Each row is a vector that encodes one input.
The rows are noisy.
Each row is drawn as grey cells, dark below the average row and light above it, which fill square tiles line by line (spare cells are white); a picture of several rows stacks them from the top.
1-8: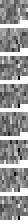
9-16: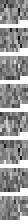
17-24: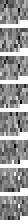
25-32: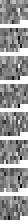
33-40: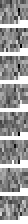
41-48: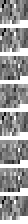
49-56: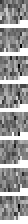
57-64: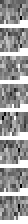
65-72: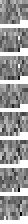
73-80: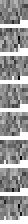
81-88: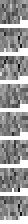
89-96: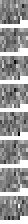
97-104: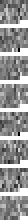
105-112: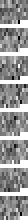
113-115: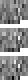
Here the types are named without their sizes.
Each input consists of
either three true/false values, or a list of points on a line.
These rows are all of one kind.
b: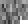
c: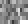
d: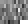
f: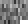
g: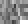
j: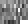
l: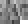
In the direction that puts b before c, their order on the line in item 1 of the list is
j, d, f, b, l, g, c.
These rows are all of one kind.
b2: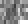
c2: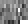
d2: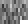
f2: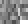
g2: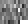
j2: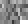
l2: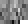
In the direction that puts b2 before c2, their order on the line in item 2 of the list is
d2, b2, g2, c2, f2, l2, j2.
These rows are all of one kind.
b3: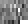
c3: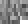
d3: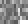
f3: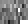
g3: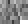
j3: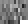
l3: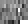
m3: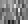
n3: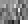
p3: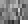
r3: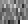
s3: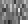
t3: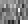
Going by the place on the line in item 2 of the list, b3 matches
d3, l3, m3 and t3.
